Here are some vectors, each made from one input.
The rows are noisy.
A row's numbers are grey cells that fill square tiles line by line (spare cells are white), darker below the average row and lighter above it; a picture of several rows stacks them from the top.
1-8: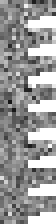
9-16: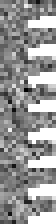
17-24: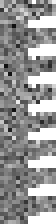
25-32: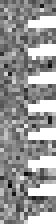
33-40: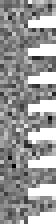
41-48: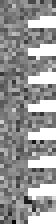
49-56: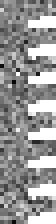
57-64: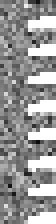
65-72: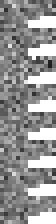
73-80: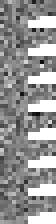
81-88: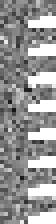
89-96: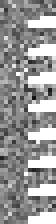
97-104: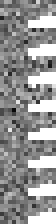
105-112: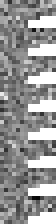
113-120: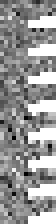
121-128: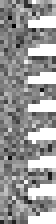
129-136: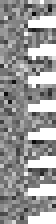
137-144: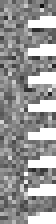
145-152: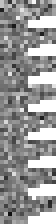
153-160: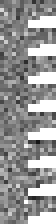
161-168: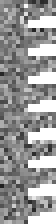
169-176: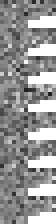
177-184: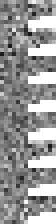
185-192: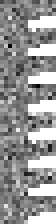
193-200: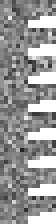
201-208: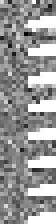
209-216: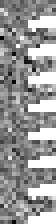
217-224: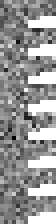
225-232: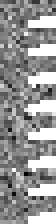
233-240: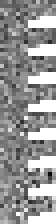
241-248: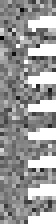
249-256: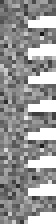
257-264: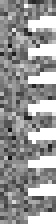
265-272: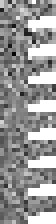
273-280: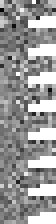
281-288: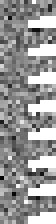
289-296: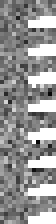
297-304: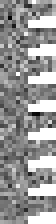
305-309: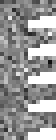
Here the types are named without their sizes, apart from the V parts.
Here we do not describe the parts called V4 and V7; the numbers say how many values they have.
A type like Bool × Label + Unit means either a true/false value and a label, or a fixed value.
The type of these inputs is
(Bool × Bool × Bool + V7) × (Circle + V4).
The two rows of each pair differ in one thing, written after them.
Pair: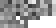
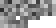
the value of V4
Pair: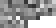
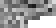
the value of V4
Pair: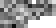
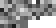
the value of V4
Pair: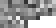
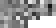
the value of V7
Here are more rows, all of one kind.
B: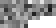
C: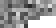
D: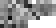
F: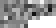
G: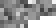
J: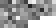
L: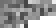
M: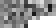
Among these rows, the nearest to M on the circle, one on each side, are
F and L.
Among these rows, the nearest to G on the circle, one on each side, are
B and D.
